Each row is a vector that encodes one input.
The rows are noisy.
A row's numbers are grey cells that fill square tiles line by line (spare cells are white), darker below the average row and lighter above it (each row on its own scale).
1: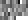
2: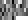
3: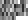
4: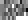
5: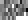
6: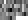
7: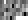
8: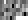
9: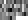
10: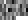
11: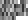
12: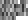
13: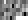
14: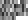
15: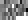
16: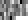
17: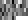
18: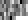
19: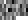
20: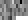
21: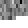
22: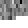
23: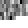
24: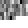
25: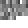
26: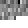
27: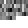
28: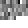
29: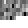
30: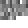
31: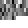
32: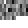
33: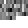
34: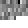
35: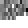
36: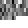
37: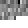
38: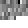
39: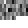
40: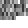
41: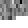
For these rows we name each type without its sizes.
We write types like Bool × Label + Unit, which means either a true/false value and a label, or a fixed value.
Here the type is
Bool × Bool × Bool + Line.
